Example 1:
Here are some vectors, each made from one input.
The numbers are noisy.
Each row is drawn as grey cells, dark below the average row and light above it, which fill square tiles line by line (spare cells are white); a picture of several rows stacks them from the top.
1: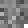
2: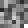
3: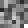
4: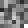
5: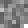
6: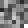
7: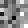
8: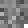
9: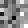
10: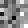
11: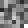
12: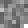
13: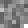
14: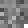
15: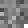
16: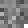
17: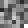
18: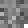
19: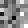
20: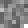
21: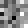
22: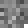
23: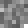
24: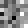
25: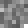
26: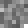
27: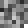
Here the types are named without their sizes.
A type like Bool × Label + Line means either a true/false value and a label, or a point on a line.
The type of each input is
Line.
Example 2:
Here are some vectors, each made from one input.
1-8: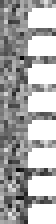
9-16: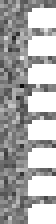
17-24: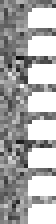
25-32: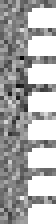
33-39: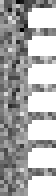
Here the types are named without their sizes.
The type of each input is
Line.
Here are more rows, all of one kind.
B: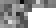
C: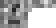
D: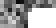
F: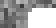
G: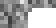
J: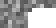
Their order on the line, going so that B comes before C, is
D, B, J, F, G, C.
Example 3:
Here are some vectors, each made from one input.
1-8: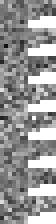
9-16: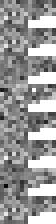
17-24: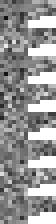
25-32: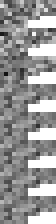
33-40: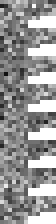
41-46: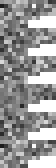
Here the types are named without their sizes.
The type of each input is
Line.
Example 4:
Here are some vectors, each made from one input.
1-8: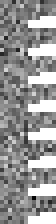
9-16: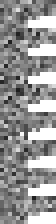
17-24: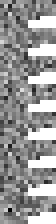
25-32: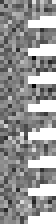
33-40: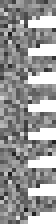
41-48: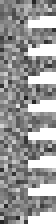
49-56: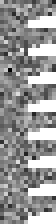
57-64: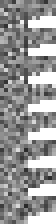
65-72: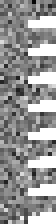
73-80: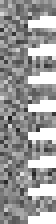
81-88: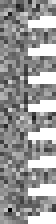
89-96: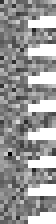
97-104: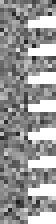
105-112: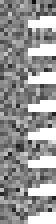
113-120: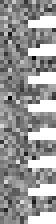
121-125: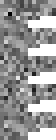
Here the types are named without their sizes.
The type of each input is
Circle.
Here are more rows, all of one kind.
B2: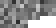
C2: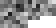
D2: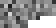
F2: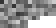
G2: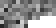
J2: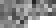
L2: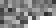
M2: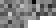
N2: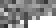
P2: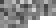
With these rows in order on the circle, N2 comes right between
C2 and G2.
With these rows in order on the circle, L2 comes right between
J2 and P2.
